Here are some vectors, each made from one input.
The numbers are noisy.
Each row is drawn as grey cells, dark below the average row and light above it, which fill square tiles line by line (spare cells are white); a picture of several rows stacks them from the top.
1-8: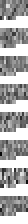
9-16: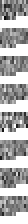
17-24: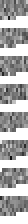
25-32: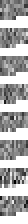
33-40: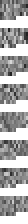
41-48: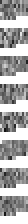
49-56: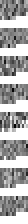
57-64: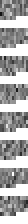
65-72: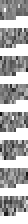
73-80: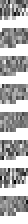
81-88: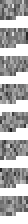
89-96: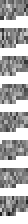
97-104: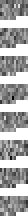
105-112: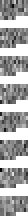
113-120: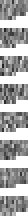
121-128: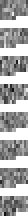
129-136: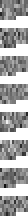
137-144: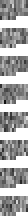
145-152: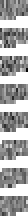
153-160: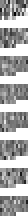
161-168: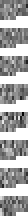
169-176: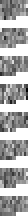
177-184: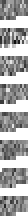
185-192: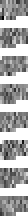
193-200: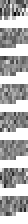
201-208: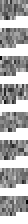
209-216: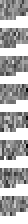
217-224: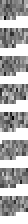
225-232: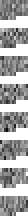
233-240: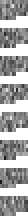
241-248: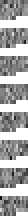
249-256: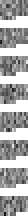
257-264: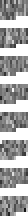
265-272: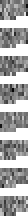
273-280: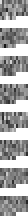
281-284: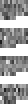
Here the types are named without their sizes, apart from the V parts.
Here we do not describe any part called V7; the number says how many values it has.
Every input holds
a list of items, each a point on a line and a value of V7.
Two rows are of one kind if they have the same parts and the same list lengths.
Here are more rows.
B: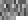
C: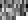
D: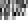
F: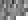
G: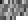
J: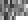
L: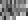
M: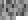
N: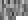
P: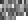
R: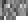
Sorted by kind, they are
B, C, F, G, M, P
D
J, L
N, R

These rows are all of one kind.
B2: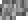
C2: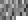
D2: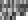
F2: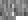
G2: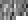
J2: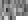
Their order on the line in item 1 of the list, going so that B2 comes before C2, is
B2, J2, D2, C2, F2, G2.
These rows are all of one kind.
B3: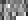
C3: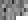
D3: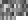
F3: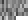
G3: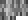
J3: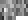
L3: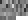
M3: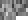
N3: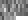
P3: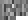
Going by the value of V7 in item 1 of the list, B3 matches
C3, F3, G3 and P3.
